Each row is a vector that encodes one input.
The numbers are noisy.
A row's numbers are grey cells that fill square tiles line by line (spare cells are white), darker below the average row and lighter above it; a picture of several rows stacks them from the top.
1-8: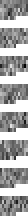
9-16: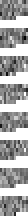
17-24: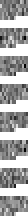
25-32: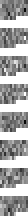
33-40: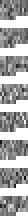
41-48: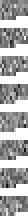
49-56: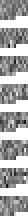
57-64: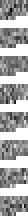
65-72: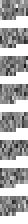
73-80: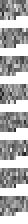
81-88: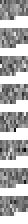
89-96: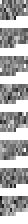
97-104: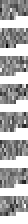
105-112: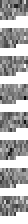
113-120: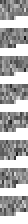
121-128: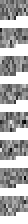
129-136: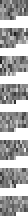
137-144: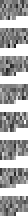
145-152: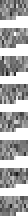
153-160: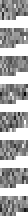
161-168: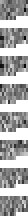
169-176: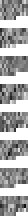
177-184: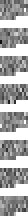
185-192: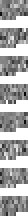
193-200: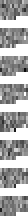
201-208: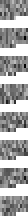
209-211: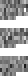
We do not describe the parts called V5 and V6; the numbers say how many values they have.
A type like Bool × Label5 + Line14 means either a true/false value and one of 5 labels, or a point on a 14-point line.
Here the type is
Bool × Tree9 × V5 × V6.
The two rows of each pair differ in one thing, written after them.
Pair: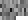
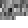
the true/false value
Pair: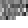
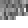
the value of V5
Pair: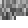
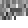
the value of V5
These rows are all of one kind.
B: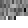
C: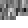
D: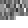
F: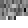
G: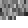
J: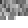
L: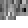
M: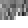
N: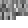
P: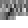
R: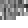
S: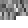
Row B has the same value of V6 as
F and G.
